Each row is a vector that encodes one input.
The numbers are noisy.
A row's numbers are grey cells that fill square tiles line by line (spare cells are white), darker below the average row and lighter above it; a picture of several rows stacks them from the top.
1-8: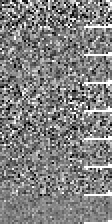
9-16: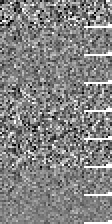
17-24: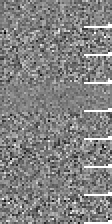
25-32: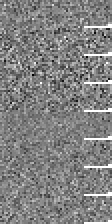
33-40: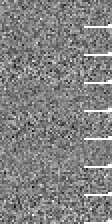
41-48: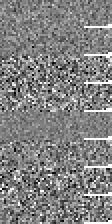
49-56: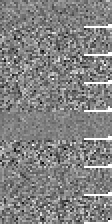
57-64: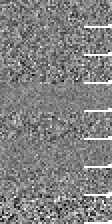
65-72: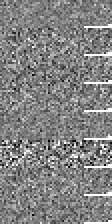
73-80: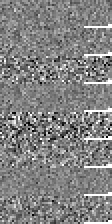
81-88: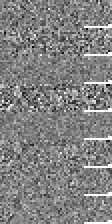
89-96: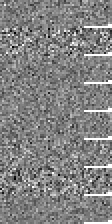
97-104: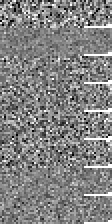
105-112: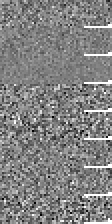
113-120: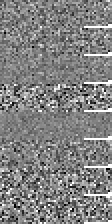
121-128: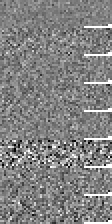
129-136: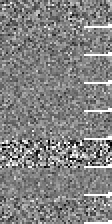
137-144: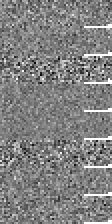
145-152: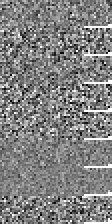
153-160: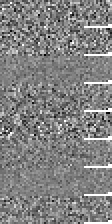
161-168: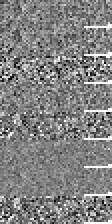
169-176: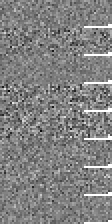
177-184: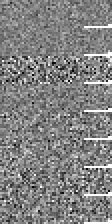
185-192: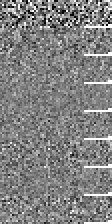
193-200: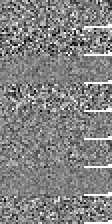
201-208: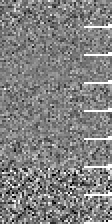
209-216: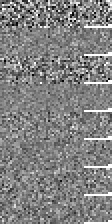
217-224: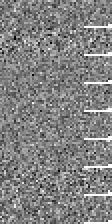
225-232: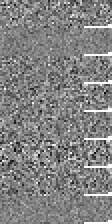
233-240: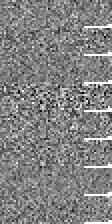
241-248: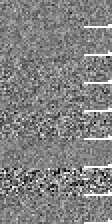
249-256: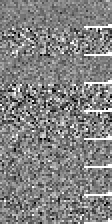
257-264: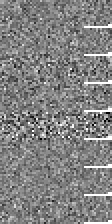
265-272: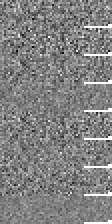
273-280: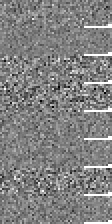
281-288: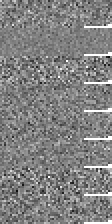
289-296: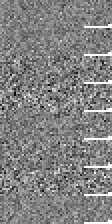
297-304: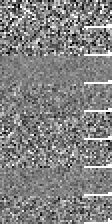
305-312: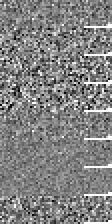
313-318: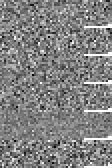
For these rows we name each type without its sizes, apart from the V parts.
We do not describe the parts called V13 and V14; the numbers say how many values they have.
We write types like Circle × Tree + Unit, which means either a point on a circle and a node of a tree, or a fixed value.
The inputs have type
Bool × Circle × V13 + V14.
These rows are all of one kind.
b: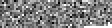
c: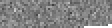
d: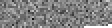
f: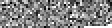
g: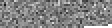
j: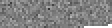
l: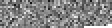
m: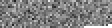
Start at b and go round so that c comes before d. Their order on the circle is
b, l, c, f, m, d, g, j.
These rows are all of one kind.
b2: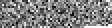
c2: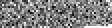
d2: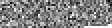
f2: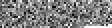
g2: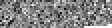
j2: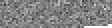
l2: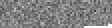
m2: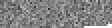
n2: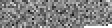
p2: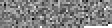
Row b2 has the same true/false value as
d2, f2 and m2.
